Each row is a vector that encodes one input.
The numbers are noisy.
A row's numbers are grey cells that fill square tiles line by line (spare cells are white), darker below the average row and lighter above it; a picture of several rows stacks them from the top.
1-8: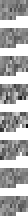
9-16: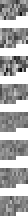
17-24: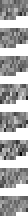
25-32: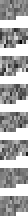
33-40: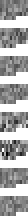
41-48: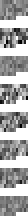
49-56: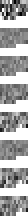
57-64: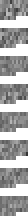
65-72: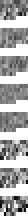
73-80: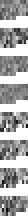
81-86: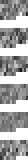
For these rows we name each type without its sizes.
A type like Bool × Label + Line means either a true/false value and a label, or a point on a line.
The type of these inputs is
List(Line).
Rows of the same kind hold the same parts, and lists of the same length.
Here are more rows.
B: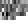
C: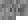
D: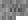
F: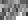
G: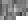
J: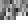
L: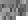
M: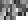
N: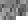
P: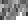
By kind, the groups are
B
C, D, J, L, N
F, G, M, P

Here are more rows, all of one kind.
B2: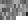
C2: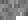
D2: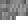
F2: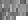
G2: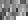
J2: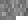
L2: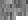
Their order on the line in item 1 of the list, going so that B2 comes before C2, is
G2, F2, D2, B2, J2, C2, L2.
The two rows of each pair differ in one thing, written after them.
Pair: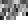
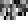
the place on the line in item 1 of the list
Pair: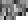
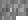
the place on the line in item 2 of the list
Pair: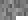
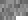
the place on the line in item 2 of the list
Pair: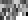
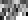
the place on the line in item 1 of the list
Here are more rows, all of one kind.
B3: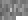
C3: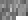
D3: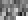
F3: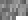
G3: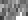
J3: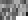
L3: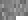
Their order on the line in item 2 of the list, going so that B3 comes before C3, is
L3, D3, B3, C3, J3, F3, G3.
